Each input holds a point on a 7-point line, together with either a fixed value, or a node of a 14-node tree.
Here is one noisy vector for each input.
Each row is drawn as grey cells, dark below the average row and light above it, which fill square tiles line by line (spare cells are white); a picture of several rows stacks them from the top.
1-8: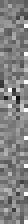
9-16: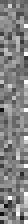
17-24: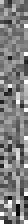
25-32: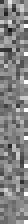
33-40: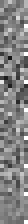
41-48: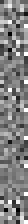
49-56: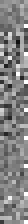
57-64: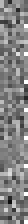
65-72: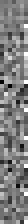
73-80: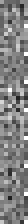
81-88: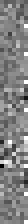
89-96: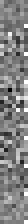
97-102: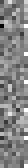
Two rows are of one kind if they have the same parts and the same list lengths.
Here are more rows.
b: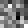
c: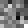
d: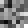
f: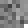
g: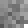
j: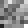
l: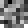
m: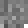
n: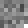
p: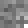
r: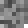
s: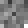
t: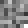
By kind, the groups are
b, c, n
d, f, g, j, l, m, p, r, s, t

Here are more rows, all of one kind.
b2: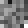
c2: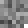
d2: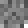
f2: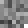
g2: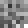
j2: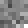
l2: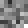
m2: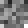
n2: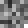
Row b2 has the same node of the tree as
c2 and f2.
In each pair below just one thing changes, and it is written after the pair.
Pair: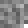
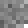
the node of the tree
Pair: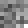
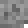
the node of the tree
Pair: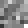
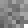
the place on the 7-point line
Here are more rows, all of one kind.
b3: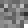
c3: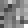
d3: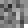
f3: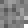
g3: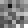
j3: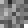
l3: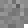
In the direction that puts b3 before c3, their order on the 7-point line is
b3, j3, d3, l3, f3, c3, g3.
